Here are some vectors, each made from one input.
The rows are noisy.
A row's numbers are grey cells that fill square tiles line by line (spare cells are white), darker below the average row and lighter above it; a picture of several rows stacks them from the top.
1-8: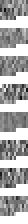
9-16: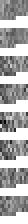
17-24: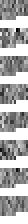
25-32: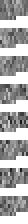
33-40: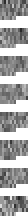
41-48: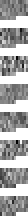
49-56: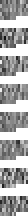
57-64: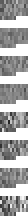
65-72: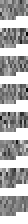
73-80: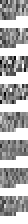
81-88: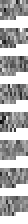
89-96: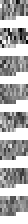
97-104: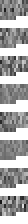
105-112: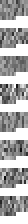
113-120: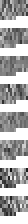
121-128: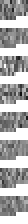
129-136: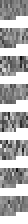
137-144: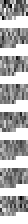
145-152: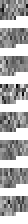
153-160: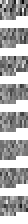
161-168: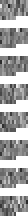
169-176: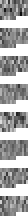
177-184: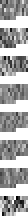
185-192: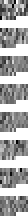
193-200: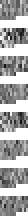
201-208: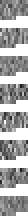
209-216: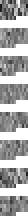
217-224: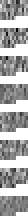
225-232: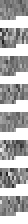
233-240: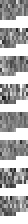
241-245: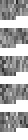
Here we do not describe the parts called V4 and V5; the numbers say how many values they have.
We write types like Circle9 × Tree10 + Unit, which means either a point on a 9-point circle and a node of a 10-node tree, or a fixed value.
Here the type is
Bool × (Line8 + V5) + V4.
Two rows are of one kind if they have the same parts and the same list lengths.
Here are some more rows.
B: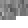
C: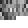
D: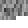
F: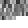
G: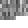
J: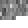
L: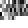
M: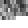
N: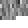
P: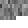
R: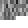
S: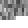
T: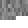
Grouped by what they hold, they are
B, C, G, M, N, R, S
D, F, P
J, L, T

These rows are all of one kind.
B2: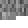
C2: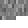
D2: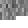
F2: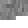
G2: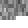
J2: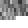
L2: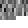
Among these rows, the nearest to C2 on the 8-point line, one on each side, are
D2 and F2.
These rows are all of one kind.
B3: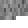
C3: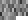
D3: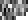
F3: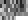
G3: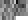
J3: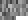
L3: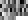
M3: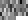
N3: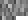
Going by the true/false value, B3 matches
C3, L3 and M3.
